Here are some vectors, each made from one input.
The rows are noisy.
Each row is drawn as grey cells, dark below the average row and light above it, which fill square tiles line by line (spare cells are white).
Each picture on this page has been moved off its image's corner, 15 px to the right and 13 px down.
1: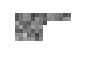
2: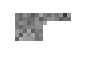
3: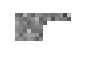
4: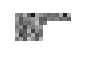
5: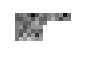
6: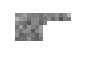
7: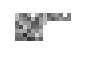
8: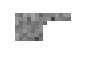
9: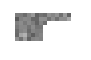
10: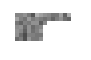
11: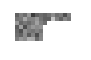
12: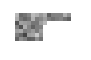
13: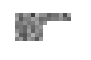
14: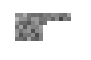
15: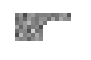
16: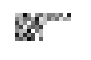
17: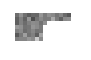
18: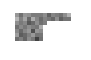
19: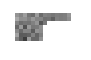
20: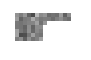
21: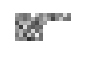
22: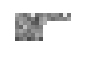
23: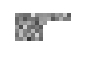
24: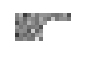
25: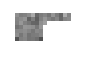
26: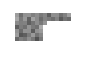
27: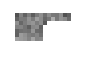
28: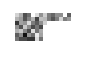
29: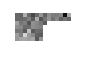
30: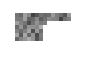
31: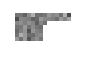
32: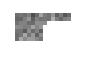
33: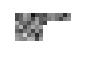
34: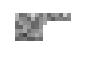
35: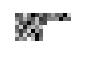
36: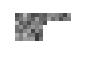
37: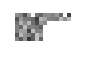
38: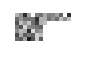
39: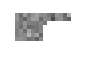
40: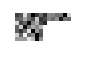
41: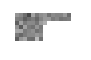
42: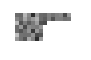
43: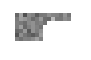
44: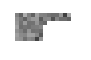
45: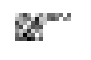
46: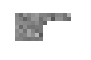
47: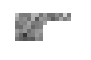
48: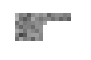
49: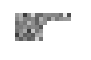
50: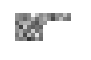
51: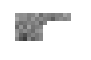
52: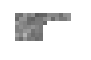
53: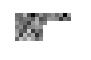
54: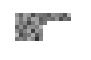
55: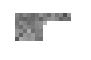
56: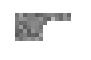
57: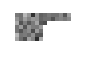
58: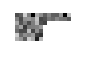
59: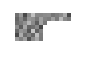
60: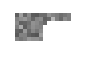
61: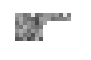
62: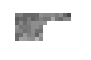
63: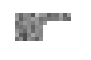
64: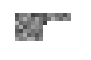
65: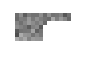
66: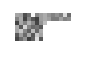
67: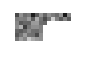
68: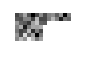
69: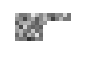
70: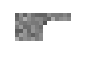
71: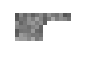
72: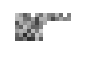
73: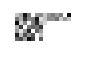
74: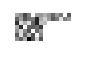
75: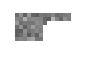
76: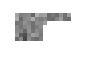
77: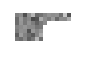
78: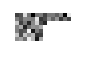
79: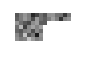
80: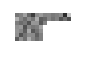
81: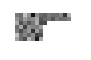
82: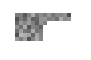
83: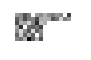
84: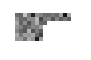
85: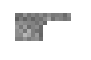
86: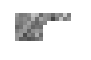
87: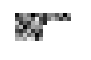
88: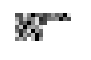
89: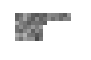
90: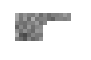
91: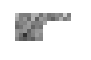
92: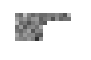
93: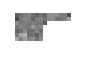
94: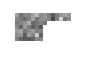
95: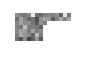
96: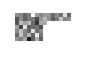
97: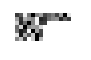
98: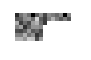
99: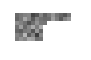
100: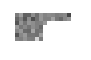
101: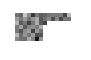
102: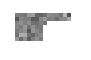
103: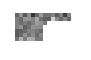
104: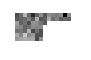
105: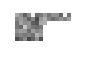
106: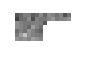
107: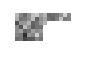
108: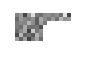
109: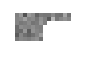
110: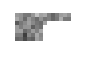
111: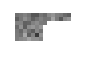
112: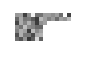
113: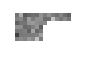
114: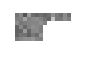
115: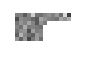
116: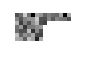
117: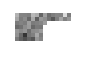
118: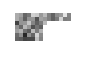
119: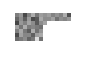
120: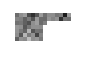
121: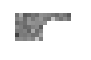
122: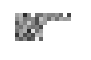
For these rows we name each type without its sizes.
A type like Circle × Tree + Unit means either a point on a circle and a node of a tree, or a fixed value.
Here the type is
Bool × (Label + Line) × Line.
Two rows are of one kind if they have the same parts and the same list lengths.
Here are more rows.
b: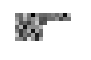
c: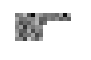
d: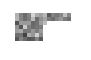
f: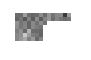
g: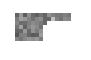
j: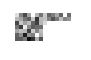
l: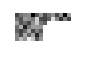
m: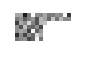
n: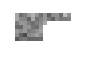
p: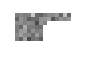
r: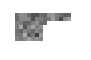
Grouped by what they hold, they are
b, c, d, g, j, l, m, n, r
f, p

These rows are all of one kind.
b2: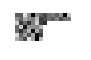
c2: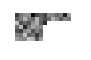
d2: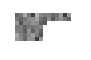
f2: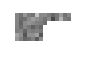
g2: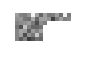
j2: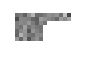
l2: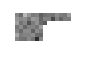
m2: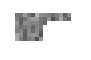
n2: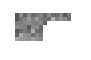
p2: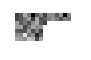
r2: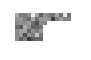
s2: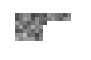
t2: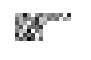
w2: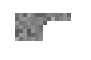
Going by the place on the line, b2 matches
d2, f2 and m2.
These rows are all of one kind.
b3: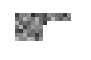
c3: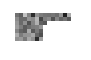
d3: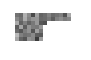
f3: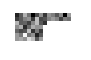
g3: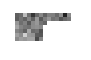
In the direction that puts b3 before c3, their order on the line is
b3, f3, g3, c3, d3.
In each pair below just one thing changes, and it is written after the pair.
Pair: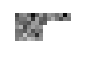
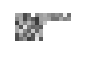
the place on one of the two lines
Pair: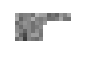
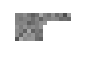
the place on one of the two lines
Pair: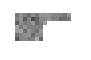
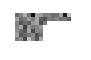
the place on one of the two lines
